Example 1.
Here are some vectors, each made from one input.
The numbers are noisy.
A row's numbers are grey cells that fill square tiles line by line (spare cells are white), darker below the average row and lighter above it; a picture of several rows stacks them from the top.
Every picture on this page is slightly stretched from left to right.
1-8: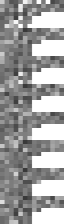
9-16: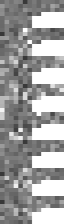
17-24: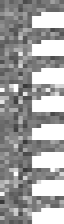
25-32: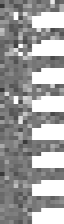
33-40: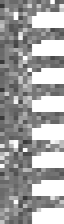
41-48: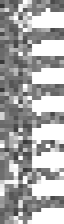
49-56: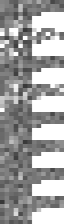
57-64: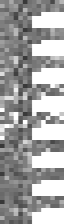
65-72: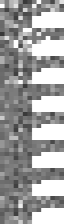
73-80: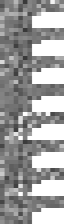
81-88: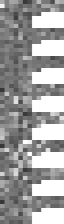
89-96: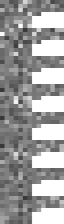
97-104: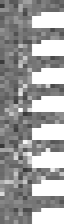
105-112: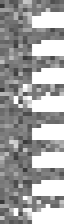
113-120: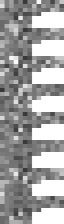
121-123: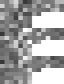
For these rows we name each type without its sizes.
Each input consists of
a label.
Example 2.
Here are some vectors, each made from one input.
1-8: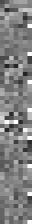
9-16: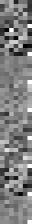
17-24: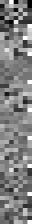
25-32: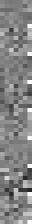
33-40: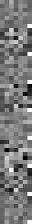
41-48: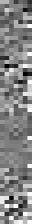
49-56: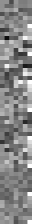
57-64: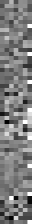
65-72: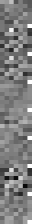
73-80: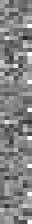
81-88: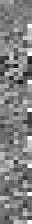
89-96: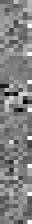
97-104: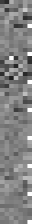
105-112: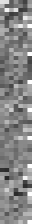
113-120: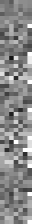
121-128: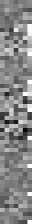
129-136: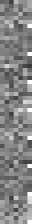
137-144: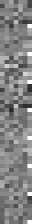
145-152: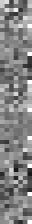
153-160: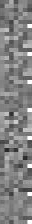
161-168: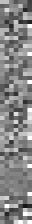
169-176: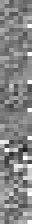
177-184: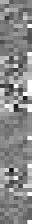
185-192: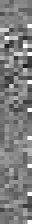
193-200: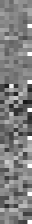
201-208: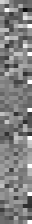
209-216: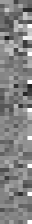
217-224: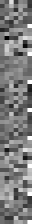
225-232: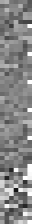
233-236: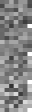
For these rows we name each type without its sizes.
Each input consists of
a label.
